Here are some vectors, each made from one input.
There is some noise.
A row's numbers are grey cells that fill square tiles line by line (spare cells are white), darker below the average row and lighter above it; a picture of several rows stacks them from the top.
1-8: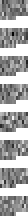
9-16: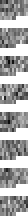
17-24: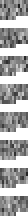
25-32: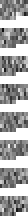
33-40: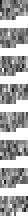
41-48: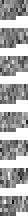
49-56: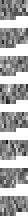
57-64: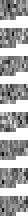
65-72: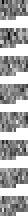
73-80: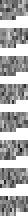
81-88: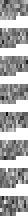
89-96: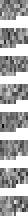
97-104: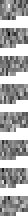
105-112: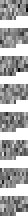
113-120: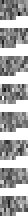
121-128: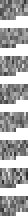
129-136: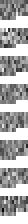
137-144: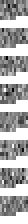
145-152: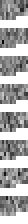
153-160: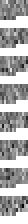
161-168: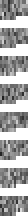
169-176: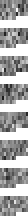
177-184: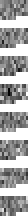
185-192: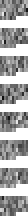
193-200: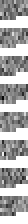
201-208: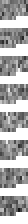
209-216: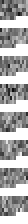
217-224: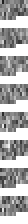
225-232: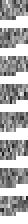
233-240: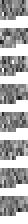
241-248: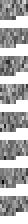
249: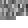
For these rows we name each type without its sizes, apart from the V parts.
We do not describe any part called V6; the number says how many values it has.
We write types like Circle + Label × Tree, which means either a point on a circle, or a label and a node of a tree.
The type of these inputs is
Bool × Circle × List(V6).
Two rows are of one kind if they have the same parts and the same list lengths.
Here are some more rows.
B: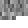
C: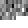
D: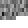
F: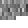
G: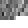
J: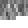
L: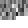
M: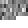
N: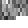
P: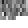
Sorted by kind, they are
B, G, N
C, D, F, J, L, M
P

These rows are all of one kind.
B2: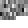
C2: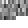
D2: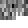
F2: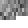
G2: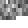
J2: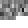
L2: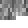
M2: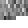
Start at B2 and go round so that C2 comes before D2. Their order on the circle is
B2, M2, L2, J2, G2, C2, D2, F2.
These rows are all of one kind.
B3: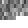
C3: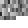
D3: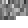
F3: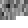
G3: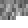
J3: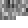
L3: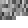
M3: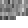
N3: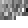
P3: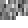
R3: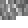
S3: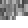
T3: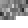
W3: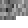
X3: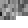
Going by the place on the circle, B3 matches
C3, D3, T3 and X3.
